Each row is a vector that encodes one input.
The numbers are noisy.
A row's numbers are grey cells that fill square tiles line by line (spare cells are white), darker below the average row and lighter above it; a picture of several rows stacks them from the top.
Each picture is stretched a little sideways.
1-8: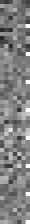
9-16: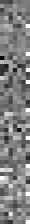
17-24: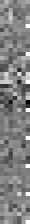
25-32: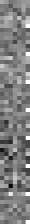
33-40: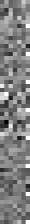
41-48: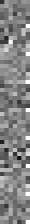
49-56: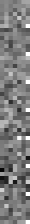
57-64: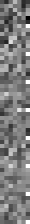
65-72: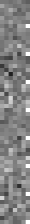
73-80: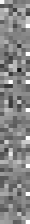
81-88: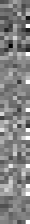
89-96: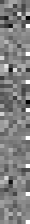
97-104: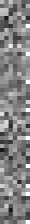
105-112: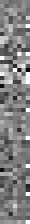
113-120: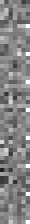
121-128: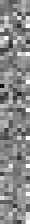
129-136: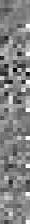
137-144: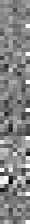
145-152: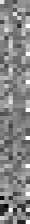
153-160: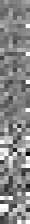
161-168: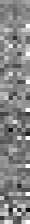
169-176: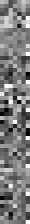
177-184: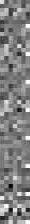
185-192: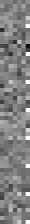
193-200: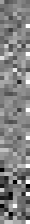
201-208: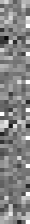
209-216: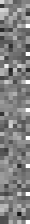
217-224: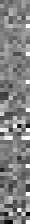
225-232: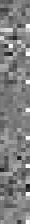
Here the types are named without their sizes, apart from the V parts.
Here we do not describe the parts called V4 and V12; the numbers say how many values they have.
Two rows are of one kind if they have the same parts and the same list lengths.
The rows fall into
2 kinds.
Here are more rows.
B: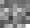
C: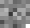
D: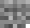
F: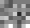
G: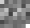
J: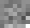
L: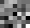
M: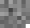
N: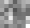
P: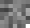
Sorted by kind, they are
B, F, J, N
C, D, G, L, M, P

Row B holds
a true/false value, a value of V4 and a value of V12.
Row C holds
a point on a line, a true/false value and a value of V12.
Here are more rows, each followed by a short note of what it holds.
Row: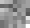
a true/false value, a value of V4 and a value of V12
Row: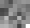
a point on a line, a true/false value and a value of V12
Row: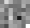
a true/false value, a value of V4 and a value of V12
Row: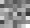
a true/false value, a value of V4 and a value of V12
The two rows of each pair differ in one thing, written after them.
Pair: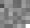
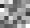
the value of V12
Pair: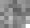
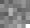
the value of V4
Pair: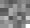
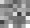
the value of V4
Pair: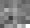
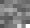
the value of V12
